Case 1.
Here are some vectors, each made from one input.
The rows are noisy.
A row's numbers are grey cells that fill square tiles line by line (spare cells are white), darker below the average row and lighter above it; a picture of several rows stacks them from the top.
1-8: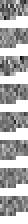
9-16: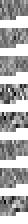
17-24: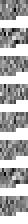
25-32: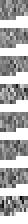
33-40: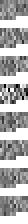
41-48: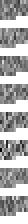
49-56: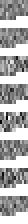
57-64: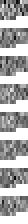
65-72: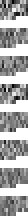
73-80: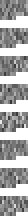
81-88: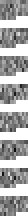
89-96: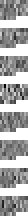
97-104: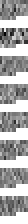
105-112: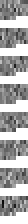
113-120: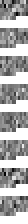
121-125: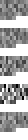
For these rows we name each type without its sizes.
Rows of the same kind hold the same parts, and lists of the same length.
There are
4 kinds of row.
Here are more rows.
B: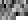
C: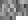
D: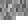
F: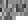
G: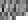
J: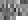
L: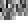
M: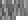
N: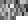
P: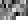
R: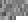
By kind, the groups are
B, P
C, D, R
F, J, L
G, M, N

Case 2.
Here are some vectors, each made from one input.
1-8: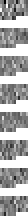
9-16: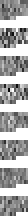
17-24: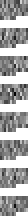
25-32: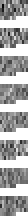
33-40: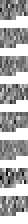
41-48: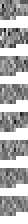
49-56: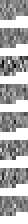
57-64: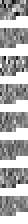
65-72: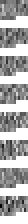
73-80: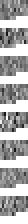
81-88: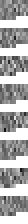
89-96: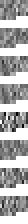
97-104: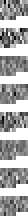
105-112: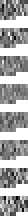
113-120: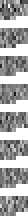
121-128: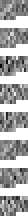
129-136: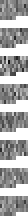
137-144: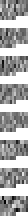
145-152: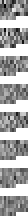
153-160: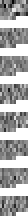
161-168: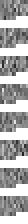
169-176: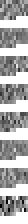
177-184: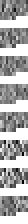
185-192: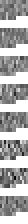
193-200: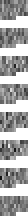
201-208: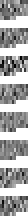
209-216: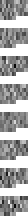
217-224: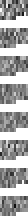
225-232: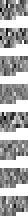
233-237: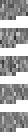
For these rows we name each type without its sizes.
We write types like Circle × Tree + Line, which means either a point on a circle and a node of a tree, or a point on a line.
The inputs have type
List(Line).
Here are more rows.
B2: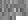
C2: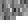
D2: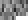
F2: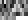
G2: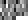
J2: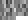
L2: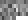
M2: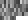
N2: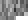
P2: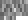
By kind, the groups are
B2, G2, N2
C2, L2, P2
D2, J2, M2
F2

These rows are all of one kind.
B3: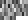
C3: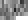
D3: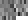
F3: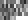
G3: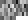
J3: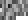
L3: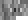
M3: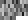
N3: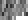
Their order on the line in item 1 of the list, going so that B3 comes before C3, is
G3, M3, B3, N3, J3, D3, F3, L3, C3.
